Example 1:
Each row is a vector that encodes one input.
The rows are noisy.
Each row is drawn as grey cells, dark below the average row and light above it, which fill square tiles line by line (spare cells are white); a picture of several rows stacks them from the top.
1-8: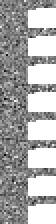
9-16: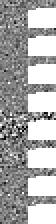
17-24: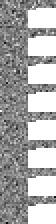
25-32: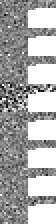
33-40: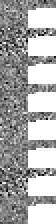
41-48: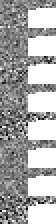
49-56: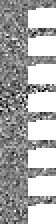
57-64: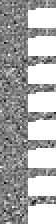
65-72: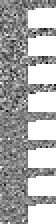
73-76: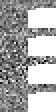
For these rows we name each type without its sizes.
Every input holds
either a point on a circle, or a fixed value.
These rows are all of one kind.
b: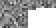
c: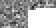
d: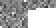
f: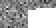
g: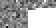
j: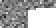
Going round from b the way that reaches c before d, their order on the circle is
b, g, f, c, j, d.
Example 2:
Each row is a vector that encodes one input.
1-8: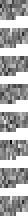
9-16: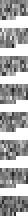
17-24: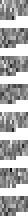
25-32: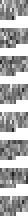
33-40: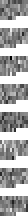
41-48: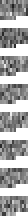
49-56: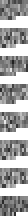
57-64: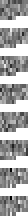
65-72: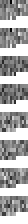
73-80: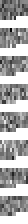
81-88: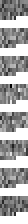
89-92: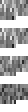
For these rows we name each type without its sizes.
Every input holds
a label.
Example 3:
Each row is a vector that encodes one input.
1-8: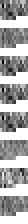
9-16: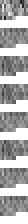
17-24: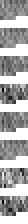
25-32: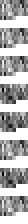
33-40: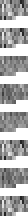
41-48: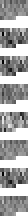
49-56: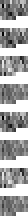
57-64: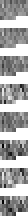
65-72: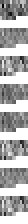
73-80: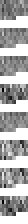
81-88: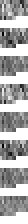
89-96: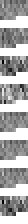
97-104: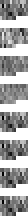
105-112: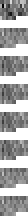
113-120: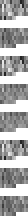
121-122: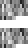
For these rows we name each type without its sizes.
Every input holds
a point on a line.
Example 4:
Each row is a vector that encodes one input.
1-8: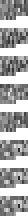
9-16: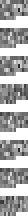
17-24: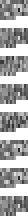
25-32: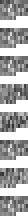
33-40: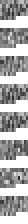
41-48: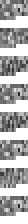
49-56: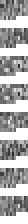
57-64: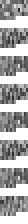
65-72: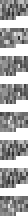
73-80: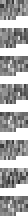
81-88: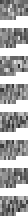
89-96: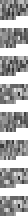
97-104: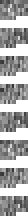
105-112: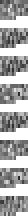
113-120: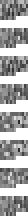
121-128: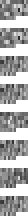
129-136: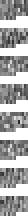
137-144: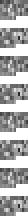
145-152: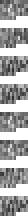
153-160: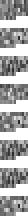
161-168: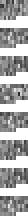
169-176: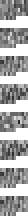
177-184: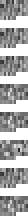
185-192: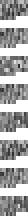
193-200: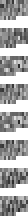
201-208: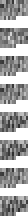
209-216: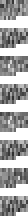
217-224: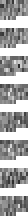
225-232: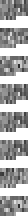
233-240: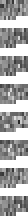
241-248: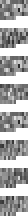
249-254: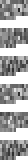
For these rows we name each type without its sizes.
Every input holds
a point on a line.
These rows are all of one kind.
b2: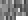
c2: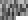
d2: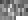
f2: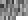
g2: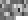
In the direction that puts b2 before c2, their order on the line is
g2, f2, d2, b2, c2.
